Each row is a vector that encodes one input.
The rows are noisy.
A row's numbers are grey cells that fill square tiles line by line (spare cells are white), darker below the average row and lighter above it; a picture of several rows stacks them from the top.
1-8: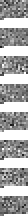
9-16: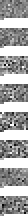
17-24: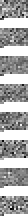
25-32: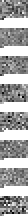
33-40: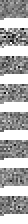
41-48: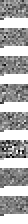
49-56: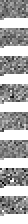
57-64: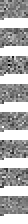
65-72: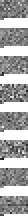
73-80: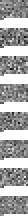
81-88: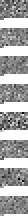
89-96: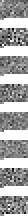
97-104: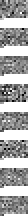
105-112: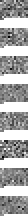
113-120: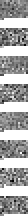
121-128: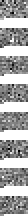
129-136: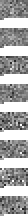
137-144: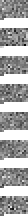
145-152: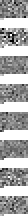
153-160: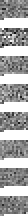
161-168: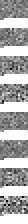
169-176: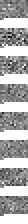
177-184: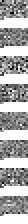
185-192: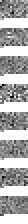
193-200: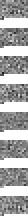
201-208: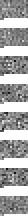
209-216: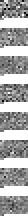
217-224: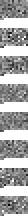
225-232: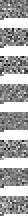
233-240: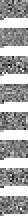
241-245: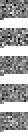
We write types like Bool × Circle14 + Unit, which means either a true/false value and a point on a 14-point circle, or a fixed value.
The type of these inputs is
(Bool × Circle8 + Unit) × Line7 + Line6.
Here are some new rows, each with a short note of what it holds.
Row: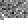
a point on a 6-point line
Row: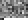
a point on an 8-point circle, a point on a 7-point line and a true/false value
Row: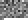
a point on a 6-point line
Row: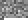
a point on an 8-point circle, a point on a 7-point line and a true/false value
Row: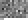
a point on a 6-point line
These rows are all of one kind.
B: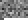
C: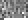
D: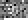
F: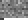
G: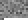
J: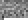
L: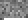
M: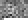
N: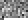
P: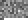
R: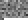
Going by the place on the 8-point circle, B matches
L and P.
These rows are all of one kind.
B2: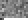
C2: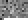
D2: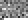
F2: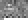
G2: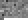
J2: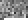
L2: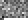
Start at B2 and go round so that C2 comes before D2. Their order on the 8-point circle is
B2, C2, J2, L2, D2, G2, F2.
